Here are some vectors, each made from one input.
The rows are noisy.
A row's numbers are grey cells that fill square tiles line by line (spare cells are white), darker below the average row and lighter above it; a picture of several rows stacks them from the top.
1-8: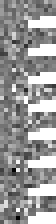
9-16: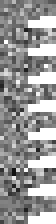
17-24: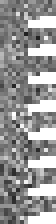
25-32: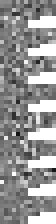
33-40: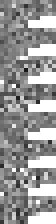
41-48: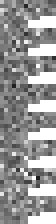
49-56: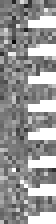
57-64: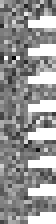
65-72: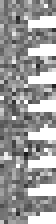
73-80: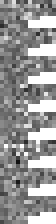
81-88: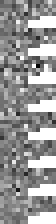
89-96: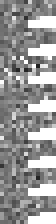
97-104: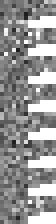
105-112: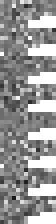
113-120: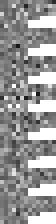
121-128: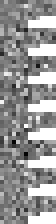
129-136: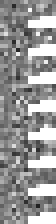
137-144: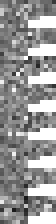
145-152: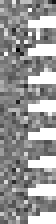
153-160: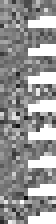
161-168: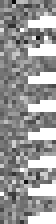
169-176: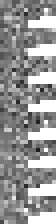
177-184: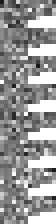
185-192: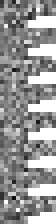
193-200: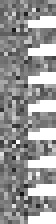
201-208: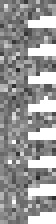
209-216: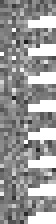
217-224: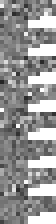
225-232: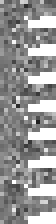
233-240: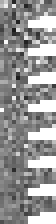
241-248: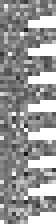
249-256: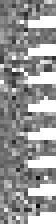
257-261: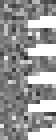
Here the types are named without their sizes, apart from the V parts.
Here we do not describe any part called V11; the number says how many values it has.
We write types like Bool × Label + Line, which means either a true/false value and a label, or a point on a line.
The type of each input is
Circle × (Circle + V11).
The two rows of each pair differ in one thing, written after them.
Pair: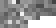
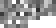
the place on the circle
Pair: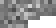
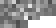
the place on the circle
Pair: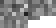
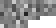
the place on the circle
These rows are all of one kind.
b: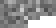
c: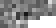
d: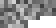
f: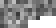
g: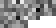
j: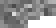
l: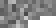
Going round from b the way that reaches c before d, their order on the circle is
b, j, c, f, g, l, d.
